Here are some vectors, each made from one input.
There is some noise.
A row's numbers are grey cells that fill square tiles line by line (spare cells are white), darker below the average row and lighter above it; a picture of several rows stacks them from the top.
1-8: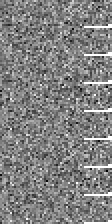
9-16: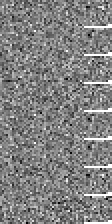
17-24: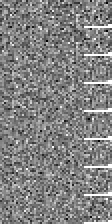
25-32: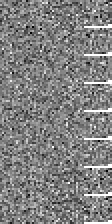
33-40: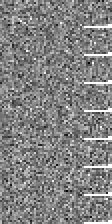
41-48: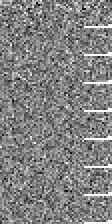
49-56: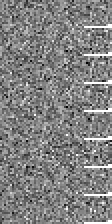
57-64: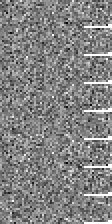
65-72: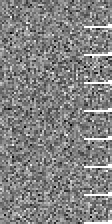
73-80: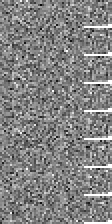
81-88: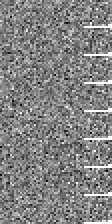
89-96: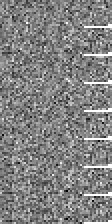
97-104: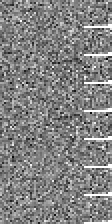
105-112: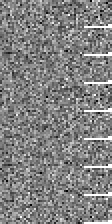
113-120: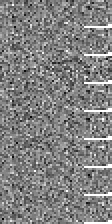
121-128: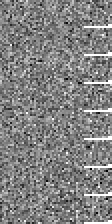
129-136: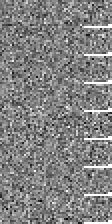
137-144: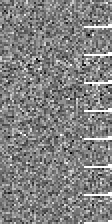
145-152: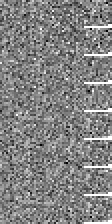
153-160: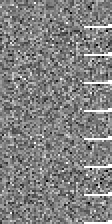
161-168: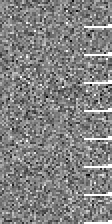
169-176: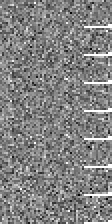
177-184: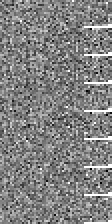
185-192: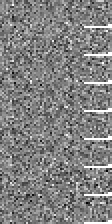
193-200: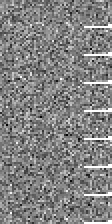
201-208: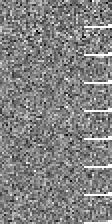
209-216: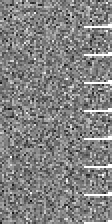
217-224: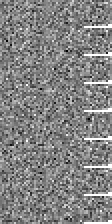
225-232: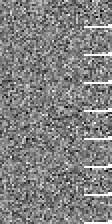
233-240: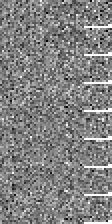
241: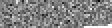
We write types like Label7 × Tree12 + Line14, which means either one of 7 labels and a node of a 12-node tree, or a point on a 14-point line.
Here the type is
(Bool × Bool × Bool + Unit) × Line4 + Circle8 + List2(Line11).
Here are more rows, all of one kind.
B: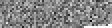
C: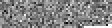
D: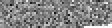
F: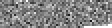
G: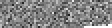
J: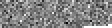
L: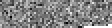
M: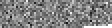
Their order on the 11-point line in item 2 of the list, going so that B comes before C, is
F, M, J, G, D, B, L, C.
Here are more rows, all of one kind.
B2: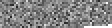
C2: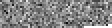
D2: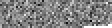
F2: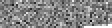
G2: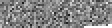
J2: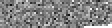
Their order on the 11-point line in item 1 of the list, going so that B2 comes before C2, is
F2, J2, B2, G2, D2, C2.
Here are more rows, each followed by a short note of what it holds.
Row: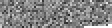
a list of two items
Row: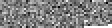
a point on an 8-point circle
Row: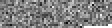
a list of one item
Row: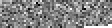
the empty list
